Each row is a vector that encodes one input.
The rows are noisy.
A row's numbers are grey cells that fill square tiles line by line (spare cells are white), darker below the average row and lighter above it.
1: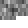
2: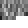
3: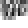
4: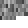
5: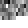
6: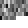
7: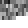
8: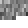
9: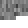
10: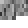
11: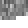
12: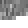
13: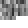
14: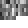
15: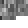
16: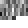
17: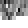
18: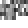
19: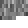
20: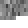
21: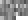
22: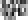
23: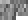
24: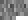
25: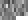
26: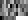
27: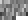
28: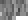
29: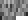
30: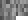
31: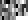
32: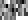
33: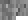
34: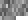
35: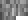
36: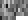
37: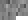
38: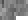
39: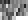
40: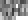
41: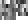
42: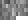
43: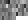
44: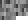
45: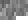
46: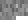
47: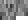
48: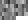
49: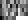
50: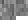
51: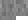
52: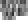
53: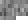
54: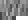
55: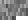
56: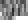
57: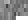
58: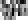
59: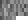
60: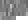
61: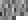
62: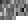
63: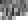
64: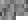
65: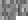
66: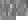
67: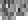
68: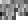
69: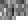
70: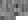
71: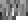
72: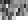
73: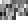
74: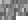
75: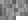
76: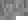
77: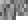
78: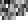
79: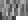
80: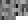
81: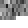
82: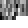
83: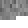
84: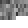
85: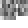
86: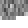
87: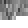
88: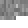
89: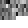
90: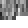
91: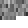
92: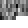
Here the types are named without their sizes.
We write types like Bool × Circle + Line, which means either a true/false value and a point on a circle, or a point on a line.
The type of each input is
Line × (Tree + Unit).
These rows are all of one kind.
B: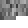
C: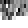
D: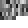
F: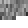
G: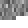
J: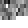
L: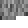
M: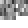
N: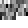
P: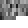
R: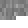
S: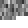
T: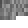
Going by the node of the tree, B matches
C, F, L and S.
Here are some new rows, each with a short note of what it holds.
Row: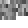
a point on a line and a node of a tree
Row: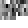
a point on a line
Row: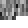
a point on a line
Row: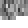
a point on a line and a node of a tree
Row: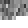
a point on a line and a node of a tree
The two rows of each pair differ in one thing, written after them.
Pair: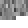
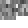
the node of the tree
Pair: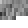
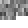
the node of the tree
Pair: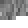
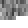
the node of the tree
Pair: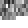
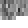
the node of the tree
